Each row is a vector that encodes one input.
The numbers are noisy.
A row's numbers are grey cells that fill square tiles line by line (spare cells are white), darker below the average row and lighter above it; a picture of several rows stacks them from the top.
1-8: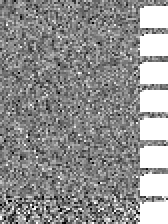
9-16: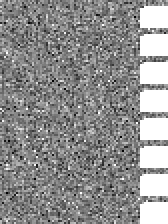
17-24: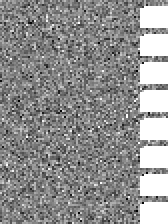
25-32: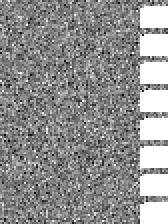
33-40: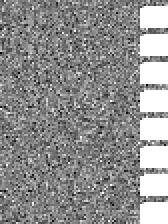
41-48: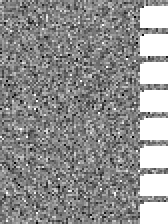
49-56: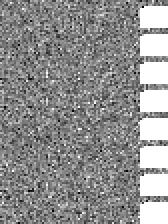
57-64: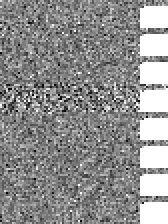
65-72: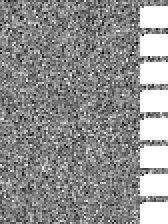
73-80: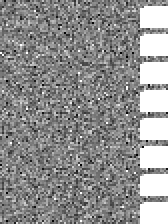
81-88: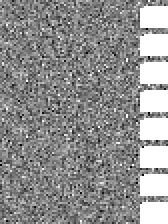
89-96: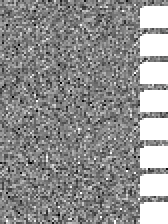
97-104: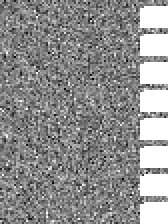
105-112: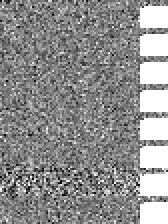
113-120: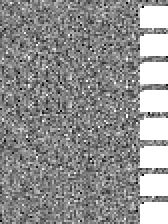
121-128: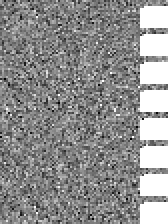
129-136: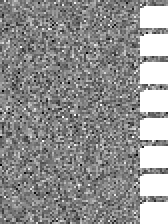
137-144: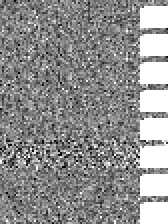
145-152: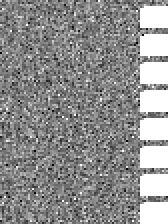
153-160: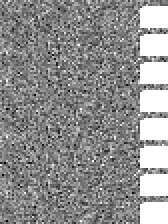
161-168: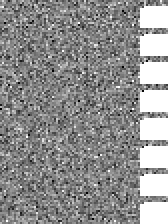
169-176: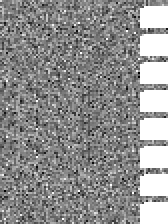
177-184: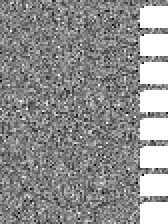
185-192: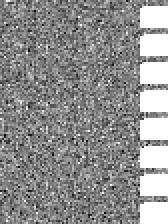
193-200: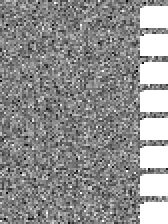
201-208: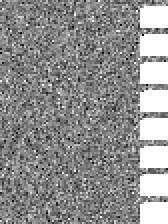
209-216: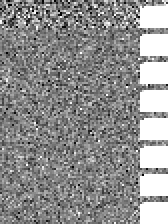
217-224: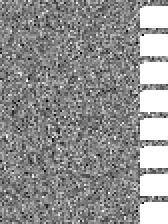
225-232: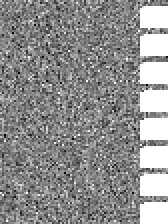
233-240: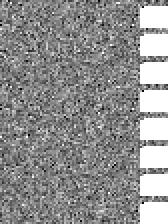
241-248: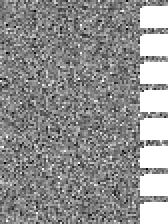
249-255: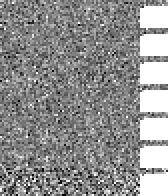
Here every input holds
a list of up to three points on a 9-point circle.
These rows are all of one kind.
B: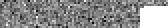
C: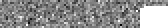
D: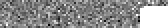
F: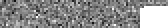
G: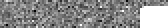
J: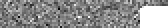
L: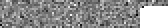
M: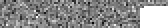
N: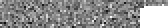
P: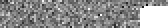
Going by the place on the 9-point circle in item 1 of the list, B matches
F and M.
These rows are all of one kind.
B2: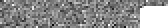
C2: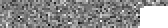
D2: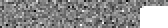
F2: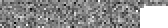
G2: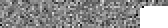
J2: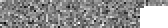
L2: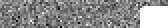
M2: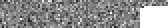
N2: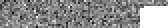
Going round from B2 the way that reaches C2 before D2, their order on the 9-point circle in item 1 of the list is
B2, L2, C2, N2, G2, M2, J2, F2, D2.
